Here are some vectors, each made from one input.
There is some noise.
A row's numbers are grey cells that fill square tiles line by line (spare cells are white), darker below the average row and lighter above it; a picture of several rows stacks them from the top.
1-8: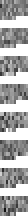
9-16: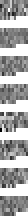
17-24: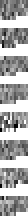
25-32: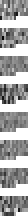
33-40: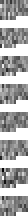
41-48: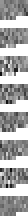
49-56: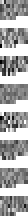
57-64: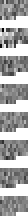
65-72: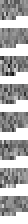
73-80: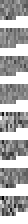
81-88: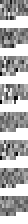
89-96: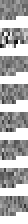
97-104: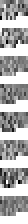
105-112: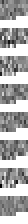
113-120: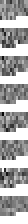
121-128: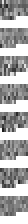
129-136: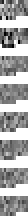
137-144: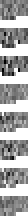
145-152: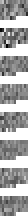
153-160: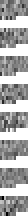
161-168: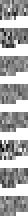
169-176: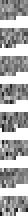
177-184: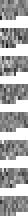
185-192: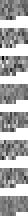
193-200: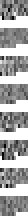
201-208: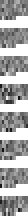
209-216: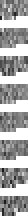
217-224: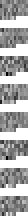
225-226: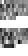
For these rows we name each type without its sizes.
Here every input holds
a point on a circle and a true/false value.
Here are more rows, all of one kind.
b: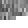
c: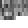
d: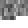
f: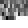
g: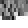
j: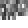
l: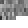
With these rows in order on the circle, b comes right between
j and l.
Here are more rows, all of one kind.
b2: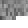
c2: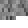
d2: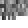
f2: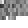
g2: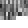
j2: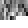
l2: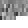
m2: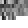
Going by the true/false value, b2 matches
l2 and m2.
